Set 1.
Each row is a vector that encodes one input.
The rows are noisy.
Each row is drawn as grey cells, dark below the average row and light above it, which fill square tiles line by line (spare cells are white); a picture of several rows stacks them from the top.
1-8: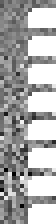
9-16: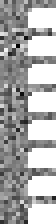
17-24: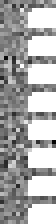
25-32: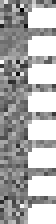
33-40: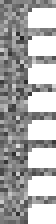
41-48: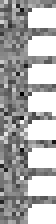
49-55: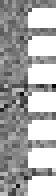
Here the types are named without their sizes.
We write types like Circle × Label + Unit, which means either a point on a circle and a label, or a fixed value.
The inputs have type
Line × Line.
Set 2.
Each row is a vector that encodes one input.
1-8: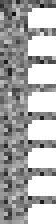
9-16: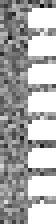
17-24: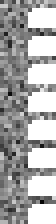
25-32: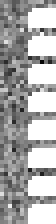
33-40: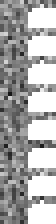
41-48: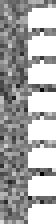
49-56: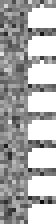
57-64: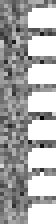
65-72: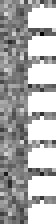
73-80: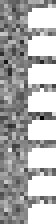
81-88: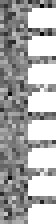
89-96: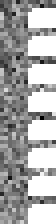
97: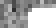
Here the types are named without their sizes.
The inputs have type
Line.
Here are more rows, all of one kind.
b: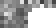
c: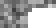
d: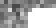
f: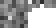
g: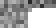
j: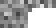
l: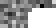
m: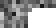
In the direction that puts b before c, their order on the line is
f, b, j, c, d, g, l, m.
